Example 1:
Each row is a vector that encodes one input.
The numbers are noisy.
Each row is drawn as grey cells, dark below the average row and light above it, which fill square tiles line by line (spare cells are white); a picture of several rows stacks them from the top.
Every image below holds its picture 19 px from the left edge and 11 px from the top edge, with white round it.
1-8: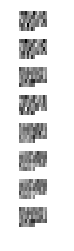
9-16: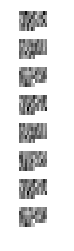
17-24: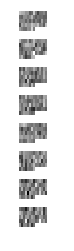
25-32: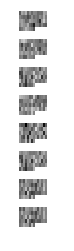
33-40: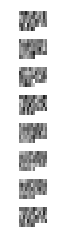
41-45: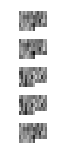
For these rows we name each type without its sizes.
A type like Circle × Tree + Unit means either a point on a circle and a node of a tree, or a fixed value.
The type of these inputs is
Bool × Bool × Bool + Line × Line.
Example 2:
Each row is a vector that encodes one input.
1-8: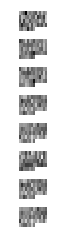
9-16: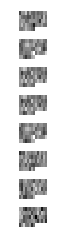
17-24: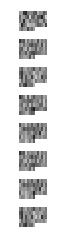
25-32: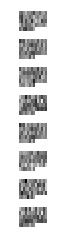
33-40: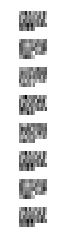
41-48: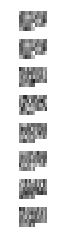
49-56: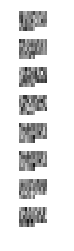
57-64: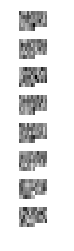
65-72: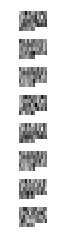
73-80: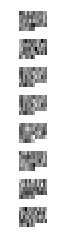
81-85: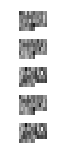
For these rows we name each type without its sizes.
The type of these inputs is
Bool × Bool × Bool + Line.
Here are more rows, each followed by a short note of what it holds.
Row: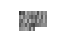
three true/false values
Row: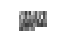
a point on a line
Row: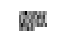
a point on a line
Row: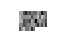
a point on a line
